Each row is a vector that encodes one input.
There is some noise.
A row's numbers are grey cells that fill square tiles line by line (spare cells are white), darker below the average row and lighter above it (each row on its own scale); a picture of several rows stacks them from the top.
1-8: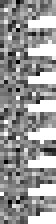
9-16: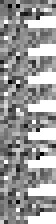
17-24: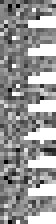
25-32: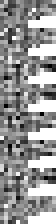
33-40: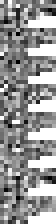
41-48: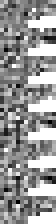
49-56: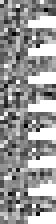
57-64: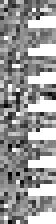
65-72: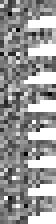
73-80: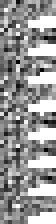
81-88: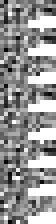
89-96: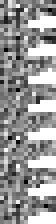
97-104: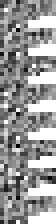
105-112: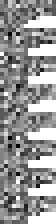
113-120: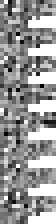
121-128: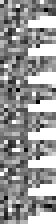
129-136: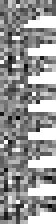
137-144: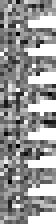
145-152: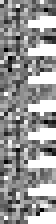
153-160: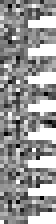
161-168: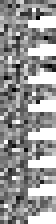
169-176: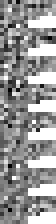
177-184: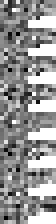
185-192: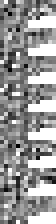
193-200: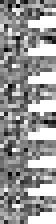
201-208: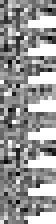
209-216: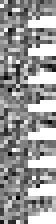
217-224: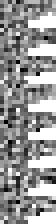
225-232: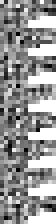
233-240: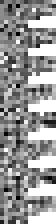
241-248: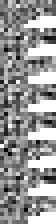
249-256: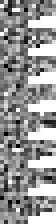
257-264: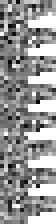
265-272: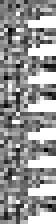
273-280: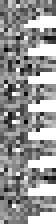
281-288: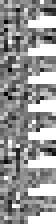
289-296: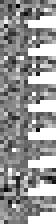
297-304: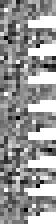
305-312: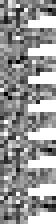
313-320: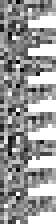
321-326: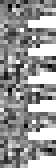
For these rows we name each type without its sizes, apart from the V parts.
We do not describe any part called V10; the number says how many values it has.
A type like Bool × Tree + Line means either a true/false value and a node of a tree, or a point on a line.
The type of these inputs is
Line + List(Bool × V10).
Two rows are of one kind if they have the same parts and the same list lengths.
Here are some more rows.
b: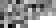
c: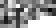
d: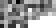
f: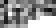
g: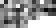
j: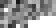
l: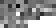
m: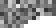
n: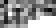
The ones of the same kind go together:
b, d, j
c, f, g, n
l
m

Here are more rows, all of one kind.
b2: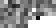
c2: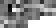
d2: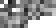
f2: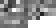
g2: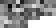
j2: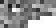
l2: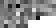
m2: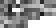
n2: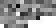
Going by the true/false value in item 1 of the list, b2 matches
d2 and f2.
